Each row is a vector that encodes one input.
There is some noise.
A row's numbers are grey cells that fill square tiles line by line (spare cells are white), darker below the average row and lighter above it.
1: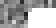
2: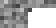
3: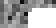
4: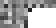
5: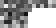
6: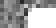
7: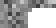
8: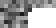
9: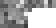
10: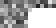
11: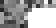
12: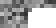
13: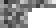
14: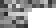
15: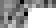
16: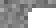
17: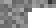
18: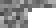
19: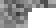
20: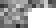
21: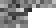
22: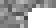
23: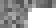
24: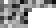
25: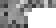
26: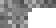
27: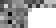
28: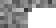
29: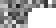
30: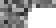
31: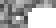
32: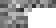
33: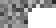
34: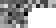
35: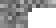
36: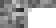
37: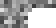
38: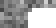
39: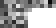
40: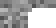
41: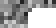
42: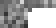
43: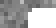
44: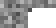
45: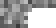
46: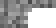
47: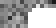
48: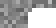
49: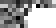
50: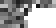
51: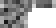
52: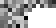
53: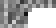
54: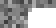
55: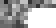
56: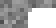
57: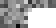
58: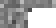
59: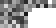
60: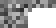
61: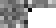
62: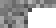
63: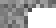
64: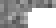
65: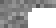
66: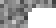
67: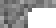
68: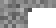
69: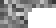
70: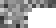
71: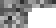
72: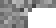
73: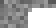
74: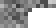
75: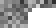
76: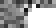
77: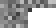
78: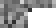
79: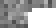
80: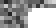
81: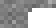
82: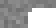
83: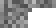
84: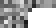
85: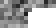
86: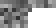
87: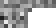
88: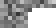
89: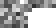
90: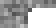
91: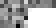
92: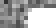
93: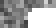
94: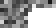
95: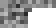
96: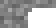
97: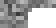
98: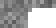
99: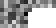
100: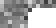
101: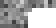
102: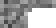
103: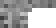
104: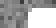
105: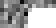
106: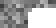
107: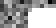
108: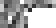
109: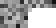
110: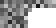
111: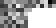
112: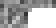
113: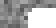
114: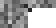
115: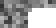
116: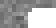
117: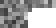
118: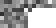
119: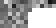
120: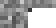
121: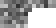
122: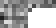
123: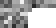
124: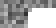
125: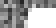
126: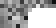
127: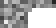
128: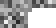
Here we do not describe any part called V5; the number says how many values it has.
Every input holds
a point on an 8-point line and a true/false value, together with either a node of a 9-node tree, or a value of V5.
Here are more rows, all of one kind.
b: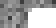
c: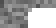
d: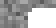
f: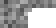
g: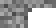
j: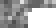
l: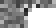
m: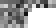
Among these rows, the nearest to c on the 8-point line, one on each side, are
b and g.
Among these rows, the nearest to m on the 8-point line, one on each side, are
d and j.
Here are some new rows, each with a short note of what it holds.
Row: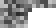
a point on an 8-point line, a node of a 9-node tree and a true/false value
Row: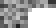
a point on an 8-point line, a node of a 9-node tree and a true/false value
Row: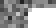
a point on an 8-point line, a node of a 9-node tree and a true/false value
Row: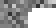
a point on an 8-point line, a node of a 9-node tree and a true/false value
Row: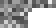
a point on an 8-point line, a true/false value and a value of V5
